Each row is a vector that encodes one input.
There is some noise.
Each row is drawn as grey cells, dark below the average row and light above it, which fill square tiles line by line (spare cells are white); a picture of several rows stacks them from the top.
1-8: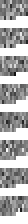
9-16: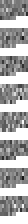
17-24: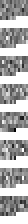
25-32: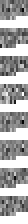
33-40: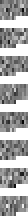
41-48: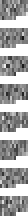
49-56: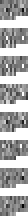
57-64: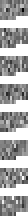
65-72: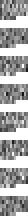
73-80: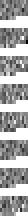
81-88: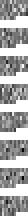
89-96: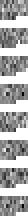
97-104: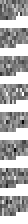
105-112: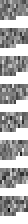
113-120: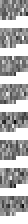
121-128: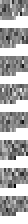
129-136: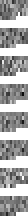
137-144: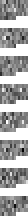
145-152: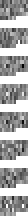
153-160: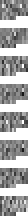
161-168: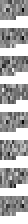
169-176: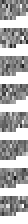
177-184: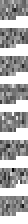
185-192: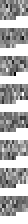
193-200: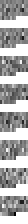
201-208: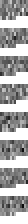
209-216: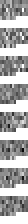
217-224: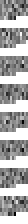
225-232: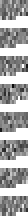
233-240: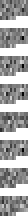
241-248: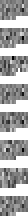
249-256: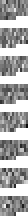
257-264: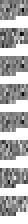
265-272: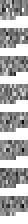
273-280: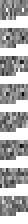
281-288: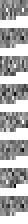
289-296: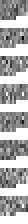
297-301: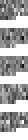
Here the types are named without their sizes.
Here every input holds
a node of a tree, together with either a point on a circle, or a fixed value.
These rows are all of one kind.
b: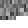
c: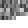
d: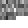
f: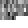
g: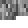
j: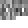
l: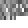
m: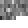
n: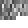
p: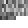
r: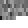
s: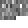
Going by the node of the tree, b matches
d, m, p and r.
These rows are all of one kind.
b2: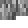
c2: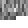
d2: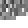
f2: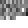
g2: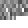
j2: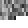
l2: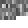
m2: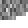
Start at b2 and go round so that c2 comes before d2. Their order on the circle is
b2, j2, c2, f2, g2, d2, m2, l2.
